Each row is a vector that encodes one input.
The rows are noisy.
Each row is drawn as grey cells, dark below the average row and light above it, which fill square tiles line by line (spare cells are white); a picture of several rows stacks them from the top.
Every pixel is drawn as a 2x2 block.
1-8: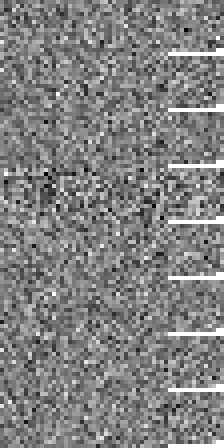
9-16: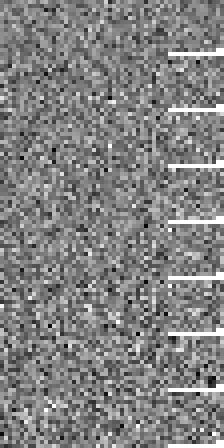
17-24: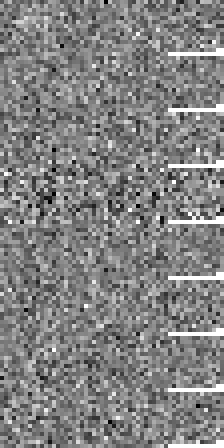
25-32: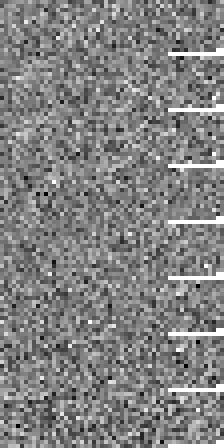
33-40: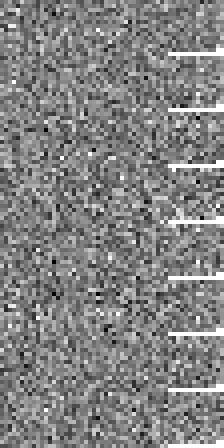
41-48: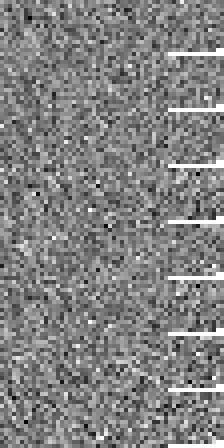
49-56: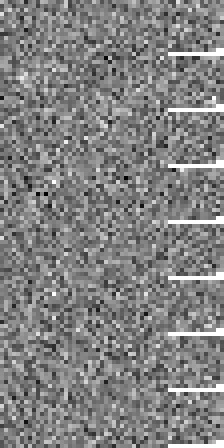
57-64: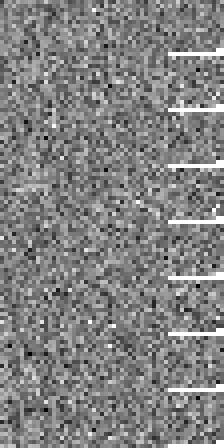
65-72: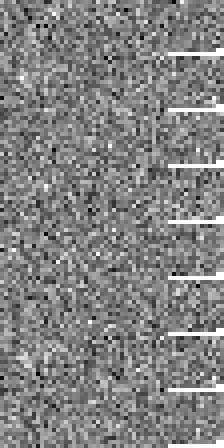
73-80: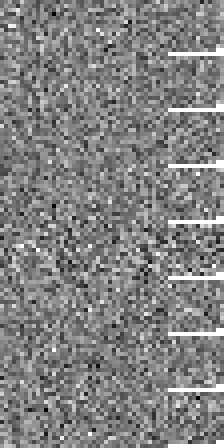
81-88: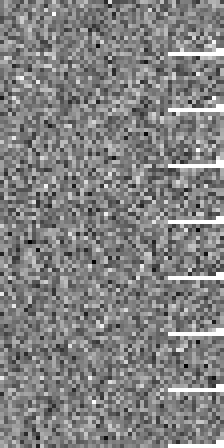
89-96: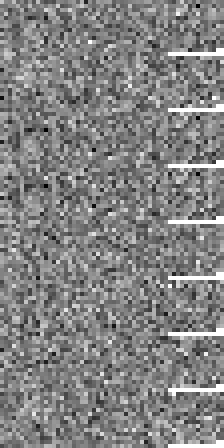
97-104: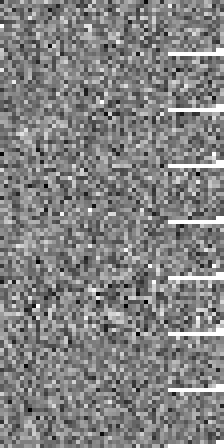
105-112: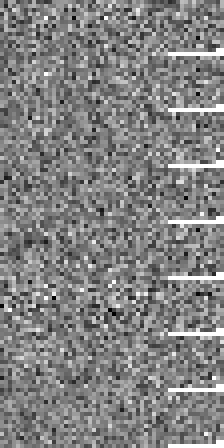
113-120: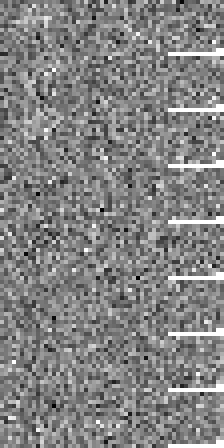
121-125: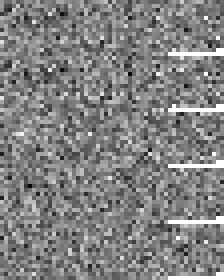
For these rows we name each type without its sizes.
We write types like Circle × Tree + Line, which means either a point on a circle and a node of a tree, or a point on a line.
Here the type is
List(Line) + Tree.
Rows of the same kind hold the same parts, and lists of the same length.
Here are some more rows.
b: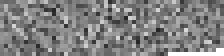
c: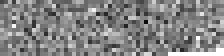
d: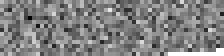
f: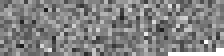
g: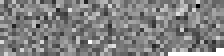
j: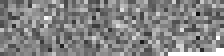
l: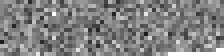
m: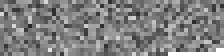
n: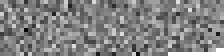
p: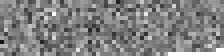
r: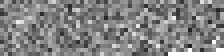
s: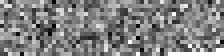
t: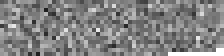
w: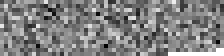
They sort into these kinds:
b, c, f, m, n, t, w
d, l, p
g, j, r
s

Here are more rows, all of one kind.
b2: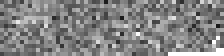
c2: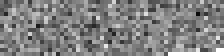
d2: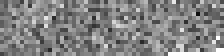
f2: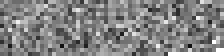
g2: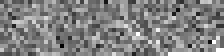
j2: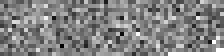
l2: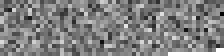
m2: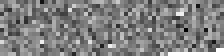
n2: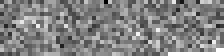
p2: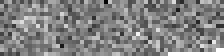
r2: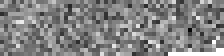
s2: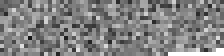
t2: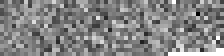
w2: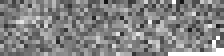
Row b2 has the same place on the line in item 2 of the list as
d2, j2, r2 and t2.
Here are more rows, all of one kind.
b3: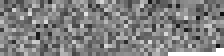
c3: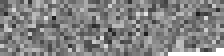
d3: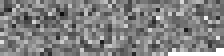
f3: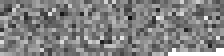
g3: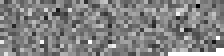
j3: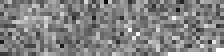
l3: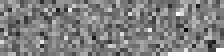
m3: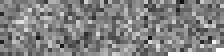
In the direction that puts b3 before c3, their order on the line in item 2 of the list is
l3, j3, m3, b3, g3, d3, f3, c3.
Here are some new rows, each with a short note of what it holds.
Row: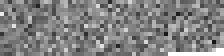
a node of a tree
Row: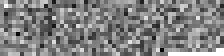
the empty list
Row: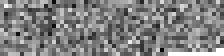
the empty list
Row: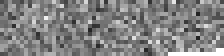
a list of two items
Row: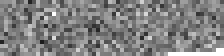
a list of one item
